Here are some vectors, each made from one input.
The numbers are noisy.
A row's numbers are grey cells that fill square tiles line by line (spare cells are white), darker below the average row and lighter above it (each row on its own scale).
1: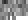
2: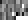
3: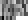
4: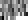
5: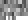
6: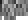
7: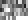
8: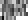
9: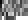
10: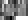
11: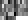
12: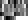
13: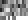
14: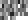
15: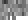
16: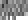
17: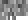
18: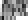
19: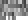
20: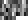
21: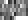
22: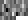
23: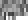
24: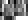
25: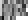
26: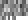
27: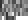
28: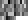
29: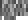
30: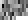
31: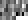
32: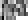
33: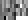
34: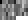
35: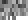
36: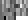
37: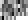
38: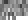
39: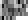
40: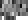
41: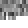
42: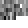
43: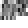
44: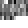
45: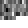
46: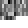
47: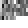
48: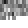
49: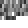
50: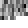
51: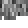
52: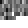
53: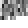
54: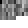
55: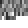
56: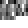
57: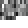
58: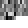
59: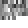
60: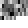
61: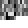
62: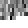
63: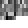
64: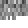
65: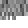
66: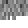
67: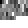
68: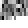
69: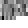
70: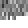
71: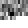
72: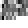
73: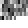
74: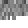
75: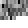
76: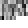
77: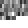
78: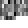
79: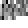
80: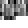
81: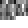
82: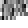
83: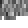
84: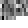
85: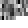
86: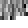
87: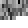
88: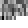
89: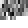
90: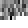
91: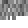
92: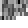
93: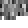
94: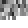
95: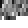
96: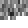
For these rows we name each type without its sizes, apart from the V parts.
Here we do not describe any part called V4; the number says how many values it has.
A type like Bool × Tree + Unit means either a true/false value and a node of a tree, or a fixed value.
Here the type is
List(Line × Line) + V4 × V4.
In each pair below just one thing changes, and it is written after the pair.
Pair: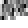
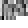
the place on one of the two lines in item 1 of the list
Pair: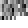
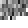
the place on one of the two lines in item 2 of the list
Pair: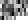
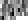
the place on one of the two lines in item 1 of the list
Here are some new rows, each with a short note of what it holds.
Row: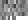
a list of one item
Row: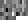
two values of V4
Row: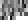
a list of two items
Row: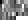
two values of V4
